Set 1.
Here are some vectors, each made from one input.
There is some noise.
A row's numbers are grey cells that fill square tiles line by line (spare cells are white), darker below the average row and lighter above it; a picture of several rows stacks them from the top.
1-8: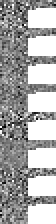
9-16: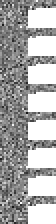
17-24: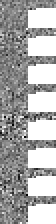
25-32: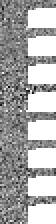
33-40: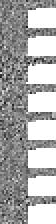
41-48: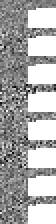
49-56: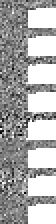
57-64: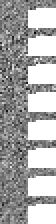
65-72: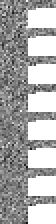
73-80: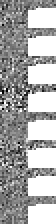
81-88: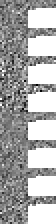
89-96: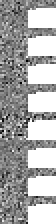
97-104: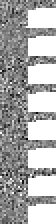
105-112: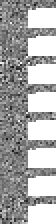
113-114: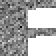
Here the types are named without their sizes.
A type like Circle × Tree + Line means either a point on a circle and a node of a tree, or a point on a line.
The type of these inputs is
Bool × Bool × Bool × (Circle + Line).
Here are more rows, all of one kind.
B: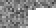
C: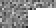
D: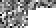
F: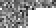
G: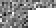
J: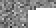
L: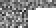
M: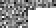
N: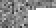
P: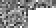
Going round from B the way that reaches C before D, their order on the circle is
B, F, P, J, L, N, C, M, G, D.
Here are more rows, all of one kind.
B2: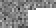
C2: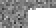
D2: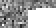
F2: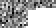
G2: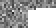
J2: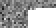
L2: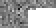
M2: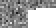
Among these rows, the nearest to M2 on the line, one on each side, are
B2 and G2.
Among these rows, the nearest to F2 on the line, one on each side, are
D2 and J2.
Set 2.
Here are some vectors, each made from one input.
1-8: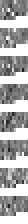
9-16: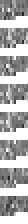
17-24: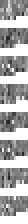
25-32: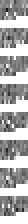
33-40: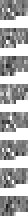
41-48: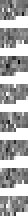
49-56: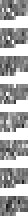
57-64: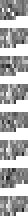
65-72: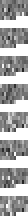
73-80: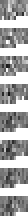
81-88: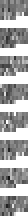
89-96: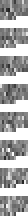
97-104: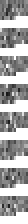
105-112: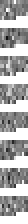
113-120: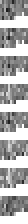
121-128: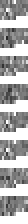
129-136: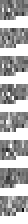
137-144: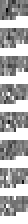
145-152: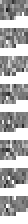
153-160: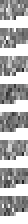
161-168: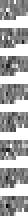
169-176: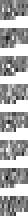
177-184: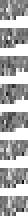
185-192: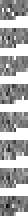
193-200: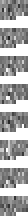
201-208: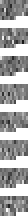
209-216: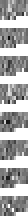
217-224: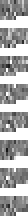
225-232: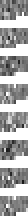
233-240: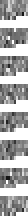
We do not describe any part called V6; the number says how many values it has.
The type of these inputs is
(Bool × V6 + Unit) × Line5.
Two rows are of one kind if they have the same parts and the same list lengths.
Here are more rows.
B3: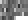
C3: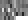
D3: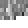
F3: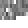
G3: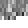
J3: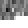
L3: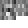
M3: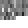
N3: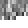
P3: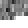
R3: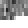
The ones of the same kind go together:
B3, J3, L3, P3, R3
C3, D3, F3, G3, M3, N3

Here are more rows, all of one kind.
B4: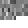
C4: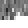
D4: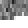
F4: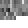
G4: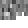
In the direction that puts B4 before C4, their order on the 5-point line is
F4, B4, G4, D4, C4.
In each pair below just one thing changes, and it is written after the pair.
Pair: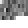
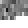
the true/false value
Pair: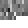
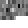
the place on the 5-point line
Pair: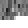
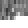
the true/false value
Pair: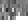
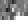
the value of V6
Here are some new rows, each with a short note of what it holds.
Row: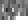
a point on a 5-point line, a true/false value and a value of V6
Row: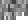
a point on a 5-point line, a true/false value and a value of V6
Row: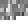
a point on a 5-point line
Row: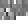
a point on a 5-point line
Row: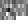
a point on a 5-point line, a true/false value and a value of V6
